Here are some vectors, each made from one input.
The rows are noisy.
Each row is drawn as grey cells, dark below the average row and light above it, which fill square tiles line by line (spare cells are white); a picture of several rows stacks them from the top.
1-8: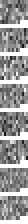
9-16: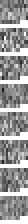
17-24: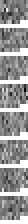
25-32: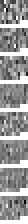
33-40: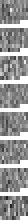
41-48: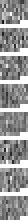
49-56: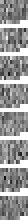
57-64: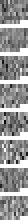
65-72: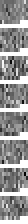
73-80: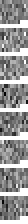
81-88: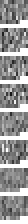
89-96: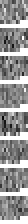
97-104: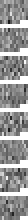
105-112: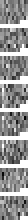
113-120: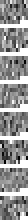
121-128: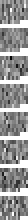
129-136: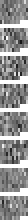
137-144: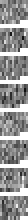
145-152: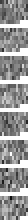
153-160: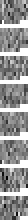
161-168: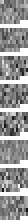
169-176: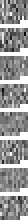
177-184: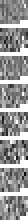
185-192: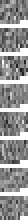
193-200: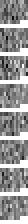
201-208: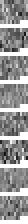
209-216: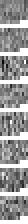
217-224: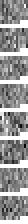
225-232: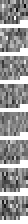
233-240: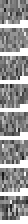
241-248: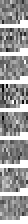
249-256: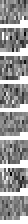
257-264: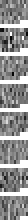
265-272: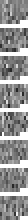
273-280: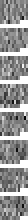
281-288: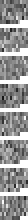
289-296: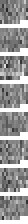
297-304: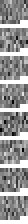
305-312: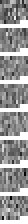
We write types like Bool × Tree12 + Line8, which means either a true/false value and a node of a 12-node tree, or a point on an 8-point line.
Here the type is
(Bool × Circle5 + Unit) × Label10.
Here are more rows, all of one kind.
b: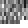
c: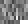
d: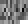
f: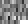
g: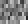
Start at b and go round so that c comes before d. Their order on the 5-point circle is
b, c, g, d, f.
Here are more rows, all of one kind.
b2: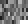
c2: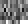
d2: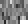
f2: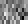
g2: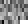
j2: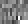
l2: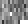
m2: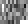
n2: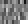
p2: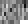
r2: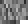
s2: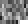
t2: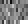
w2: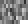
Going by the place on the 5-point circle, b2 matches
f2, n2 and t2.
